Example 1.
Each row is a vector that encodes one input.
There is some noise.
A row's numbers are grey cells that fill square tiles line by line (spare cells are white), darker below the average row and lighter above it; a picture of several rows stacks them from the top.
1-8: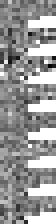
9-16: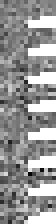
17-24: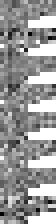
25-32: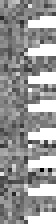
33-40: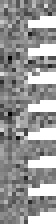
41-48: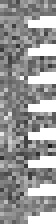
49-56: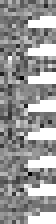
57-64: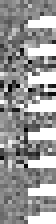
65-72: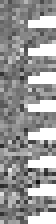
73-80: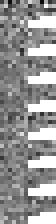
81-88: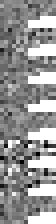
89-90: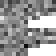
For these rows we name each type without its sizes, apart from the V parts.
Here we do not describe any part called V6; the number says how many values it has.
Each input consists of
a value of V6, together with either a point on a circle, or a point on each of two lines.
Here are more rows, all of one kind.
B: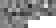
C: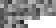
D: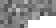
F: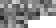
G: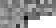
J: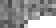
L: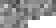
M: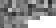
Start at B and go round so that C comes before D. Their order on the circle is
B, M, G, C, F, L, J, D.
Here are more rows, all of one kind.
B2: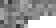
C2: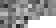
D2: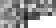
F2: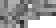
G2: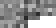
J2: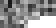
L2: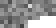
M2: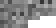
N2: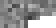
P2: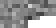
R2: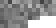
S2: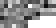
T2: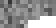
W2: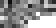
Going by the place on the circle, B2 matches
D2, N2, R2 and W2.
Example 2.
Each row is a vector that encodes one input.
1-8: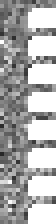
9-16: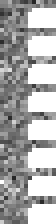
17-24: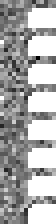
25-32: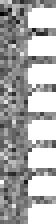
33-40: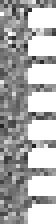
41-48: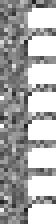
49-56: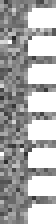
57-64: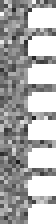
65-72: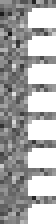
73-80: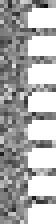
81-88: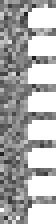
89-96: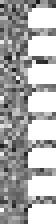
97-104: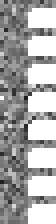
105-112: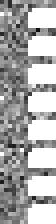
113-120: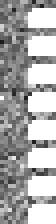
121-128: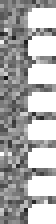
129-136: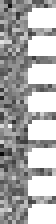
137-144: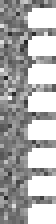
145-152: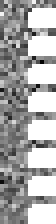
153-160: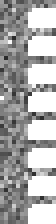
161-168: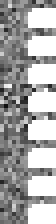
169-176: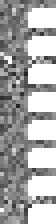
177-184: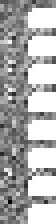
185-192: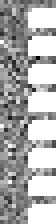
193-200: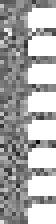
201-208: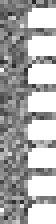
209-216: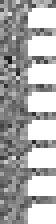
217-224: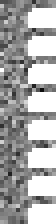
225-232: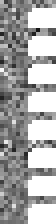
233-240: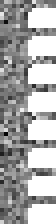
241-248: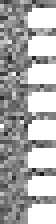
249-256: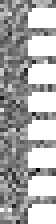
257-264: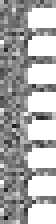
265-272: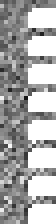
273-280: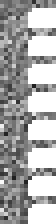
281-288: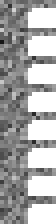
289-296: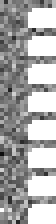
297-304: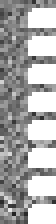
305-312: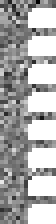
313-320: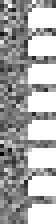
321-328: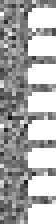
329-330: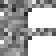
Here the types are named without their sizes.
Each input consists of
either four true/false values, or a list of points on a circle.
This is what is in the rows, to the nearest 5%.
About 35% of them hold four true/false values. The rest are lists of points on a circle.
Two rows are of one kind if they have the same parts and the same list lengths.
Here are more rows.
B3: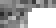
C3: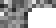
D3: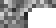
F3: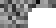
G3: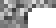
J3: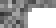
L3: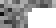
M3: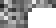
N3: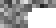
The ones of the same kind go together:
B3, J3
C3, D3, G3, M3
F3
L3, N3

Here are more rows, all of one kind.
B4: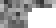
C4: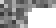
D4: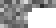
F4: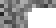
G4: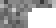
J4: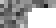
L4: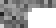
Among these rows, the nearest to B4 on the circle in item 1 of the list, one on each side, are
G4 and L4.
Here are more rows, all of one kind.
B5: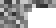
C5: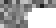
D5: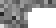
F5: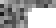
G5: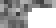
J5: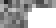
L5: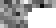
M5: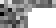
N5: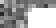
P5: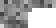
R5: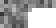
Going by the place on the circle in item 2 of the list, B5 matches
C5, J5 and N5.
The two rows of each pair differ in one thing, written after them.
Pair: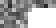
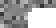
the place on the circle in item 1 of the list
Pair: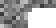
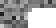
the place on the circle in item 2 of the list
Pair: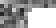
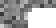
the place on the circle in item 1 of the list
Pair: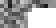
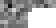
the place on the circle in item 1 of the list
